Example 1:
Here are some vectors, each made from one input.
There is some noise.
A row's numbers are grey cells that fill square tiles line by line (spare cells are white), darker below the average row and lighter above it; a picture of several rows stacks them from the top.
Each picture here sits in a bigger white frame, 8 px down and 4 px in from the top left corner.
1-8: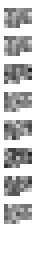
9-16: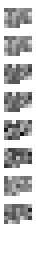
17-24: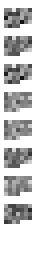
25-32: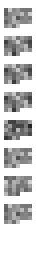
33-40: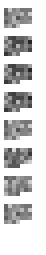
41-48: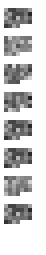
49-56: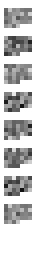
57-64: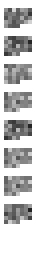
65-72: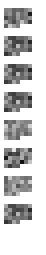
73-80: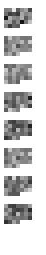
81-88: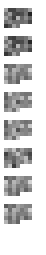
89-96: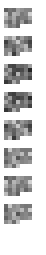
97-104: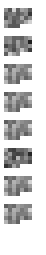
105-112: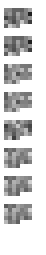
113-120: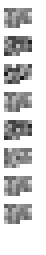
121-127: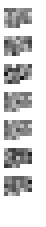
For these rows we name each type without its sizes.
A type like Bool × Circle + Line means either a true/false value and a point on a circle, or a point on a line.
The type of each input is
Tree.
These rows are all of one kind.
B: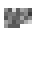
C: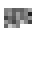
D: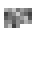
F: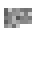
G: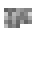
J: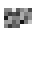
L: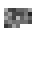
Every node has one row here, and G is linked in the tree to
F.
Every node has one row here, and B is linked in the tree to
D and J.
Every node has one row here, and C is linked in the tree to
D and L.
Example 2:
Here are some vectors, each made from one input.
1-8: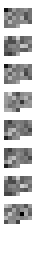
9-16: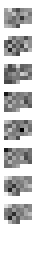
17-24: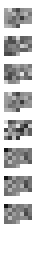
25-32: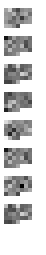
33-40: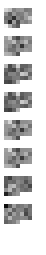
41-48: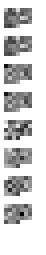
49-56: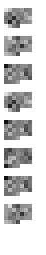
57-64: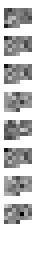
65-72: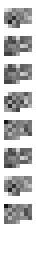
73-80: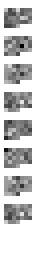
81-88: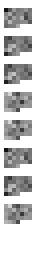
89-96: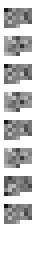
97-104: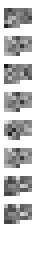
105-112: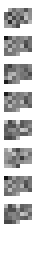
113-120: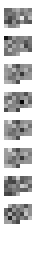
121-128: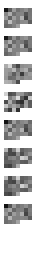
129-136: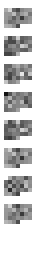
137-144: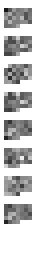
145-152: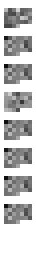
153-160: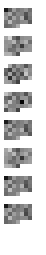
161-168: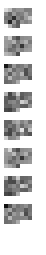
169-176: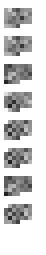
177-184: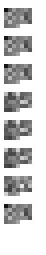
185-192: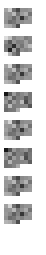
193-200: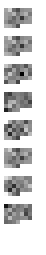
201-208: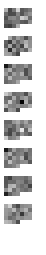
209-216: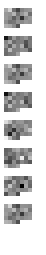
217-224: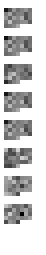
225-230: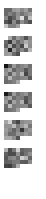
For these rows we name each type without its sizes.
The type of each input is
Bool × Bool × Bool + Unit.
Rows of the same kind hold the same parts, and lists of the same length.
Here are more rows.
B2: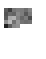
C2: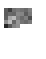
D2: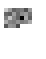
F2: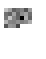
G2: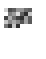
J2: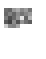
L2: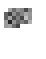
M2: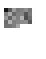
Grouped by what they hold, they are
B2, C2, D2, F2, J2, L2, M2
G2

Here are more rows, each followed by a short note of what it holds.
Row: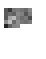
three true/false values
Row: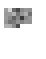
three true/false values
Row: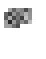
three true/false values
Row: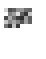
a fixed value
